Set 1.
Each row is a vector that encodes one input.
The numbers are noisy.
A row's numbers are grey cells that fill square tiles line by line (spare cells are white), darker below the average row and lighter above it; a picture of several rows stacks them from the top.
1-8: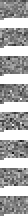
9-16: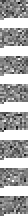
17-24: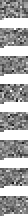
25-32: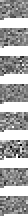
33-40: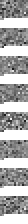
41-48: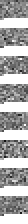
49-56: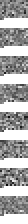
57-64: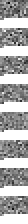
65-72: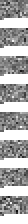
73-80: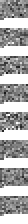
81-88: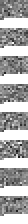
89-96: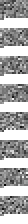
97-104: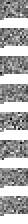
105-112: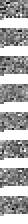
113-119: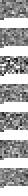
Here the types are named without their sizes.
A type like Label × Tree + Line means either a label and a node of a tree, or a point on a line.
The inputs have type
(Bool × Bool × Bool + Unit) × Circle × (Circle + Unit).
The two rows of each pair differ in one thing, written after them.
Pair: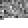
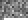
one of the three true/false values
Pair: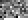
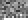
one of the three true/false values
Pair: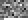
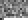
the place on the circle
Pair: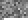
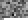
the place on the circle
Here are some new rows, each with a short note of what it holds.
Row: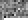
a point on a circle and three true/false values
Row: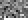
a point on each of two circles and three true/false values
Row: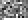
a point on a circle
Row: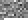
a point on each of two circles
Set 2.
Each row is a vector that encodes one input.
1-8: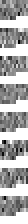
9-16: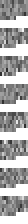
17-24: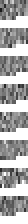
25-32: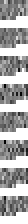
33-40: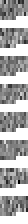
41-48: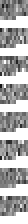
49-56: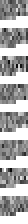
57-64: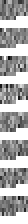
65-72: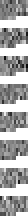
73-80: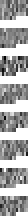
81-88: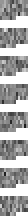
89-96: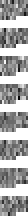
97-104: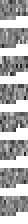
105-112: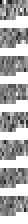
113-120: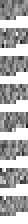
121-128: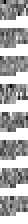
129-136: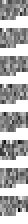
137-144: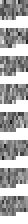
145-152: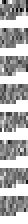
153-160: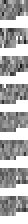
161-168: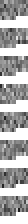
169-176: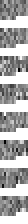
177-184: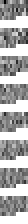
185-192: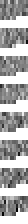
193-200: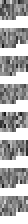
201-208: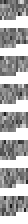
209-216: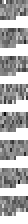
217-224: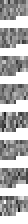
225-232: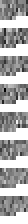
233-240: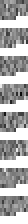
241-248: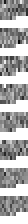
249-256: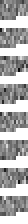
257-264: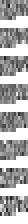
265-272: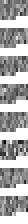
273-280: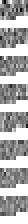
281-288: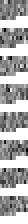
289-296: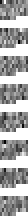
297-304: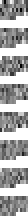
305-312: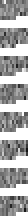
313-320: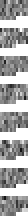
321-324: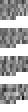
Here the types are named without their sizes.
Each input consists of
either a node of each of two trees, or four true/false values.
